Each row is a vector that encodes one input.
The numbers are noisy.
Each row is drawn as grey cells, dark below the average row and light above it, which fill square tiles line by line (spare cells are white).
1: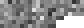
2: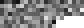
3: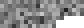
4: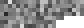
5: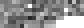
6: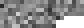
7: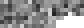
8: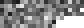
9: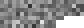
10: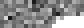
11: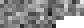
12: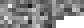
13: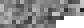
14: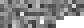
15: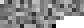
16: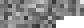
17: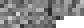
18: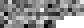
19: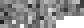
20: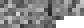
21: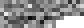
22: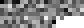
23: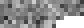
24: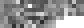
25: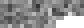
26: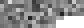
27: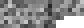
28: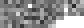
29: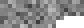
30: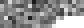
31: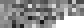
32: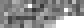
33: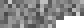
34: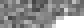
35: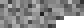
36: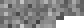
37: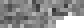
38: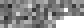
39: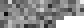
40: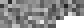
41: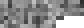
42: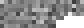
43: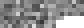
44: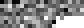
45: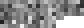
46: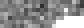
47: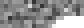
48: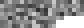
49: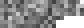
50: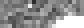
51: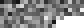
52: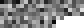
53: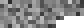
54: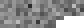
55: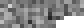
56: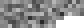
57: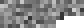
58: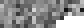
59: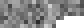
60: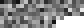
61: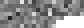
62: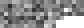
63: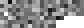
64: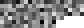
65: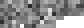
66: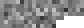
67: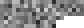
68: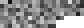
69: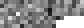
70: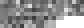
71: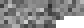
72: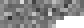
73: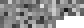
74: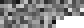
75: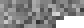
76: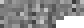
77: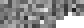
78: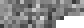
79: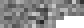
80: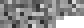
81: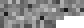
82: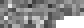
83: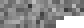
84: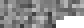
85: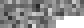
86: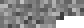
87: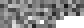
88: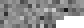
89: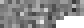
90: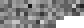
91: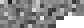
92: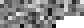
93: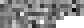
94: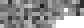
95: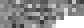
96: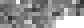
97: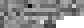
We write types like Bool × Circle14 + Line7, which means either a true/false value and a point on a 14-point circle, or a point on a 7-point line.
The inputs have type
List3(Line6).
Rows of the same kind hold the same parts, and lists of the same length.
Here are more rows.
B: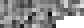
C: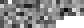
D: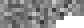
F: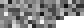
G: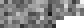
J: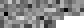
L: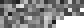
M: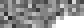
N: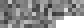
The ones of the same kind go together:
B, C, J, M
D, F
G, N
L

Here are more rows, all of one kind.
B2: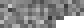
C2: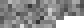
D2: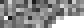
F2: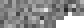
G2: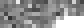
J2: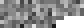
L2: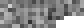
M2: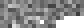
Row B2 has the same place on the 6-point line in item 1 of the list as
L2 and M2.
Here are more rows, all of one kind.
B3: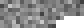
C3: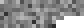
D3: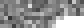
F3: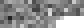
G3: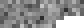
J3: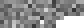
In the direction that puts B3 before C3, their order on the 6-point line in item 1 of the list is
B3, C3, J3, G3, F3, D3.
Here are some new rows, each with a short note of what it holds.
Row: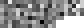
a list of one item
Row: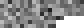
a list of two items
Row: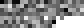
the empty list
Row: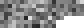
a list of one item
